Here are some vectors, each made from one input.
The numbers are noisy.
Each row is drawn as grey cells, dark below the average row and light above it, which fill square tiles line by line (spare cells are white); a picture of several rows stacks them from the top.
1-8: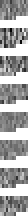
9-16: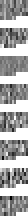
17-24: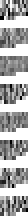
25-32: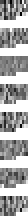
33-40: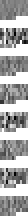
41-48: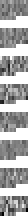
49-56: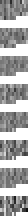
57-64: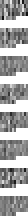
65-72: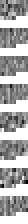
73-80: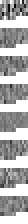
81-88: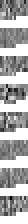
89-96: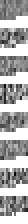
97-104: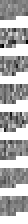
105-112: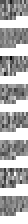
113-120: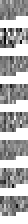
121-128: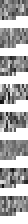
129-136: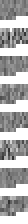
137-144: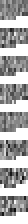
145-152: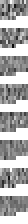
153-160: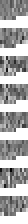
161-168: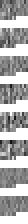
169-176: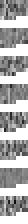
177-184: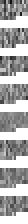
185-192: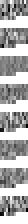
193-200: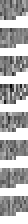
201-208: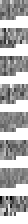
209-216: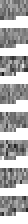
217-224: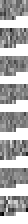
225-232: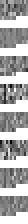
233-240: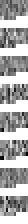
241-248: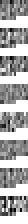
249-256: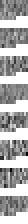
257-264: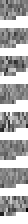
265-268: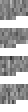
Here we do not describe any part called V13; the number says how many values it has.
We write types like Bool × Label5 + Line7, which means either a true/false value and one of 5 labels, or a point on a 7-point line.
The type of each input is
List2(Bool × V13).
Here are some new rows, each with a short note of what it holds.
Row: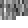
the empty list
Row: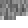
a list of one item
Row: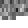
the empty list
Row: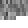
a list of two items
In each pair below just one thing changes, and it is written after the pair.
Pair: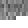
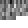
the value of V13 in item 1 of the list
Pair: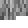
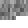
the value of V13 in item 1 of the list
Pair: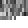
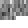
the true/false value in item 2 of the list
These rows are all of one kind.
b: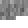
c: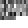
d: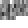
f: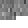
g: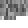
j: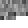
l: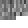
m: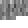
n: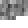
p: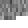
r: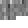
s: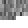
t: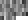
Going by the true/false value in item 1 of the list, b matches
d, g, m and p.
